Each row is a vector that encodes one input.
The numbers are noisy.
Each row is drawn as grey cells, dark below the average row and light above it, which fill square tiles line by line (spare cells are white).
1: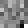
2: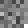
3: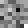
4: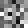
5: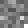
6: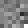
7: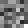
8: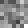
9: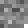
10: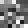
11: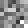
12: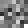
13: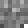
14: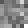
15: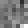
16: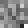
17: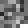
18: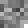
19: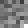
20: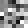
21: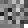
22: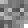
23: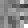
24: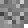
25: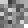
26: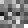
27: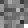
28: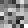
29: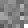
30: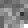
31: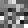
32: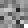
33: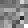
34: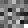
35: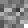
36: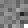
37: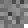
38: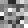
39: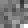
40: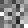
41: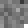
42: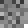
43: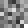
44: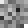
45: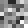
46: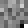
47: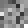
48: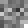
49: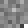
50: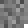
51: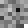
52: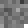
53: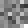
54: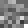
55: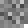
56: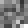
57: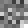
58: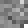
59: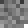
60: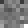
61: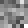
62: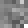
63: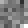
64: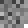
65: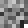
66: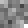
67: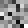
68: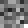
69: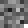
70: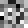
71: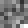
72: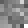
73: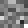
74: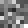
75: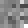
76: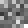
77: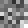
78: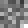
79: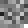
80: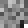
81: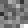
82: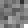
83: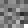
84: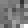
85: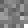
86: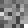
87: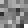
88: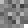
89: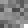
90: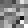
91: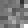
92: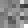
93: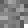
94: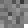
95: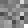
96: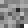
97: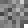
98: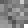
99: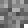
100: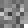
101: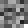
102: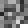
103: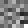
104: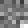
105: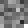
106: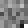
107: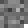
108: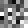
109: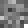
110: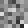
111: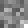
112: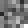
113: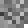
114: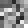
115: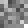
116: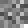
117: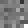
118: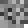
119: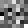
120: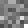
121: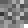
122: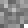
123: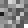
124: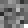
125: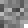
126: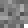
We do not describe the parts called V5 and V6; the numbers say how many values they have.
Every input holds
a value of V6, together with either a point on a 4-point line and a true/false value, or a value of V5.
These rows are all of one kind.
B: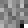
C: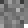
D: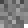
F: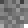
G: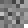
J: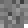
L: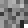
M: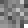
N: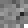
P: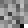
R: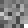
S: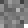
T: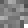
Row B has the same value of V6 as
L and P.
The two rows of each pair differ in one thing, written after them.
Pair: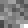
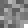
the place on the 4-point line
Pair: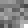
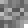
the true/false value
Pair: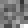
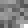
the value of V6
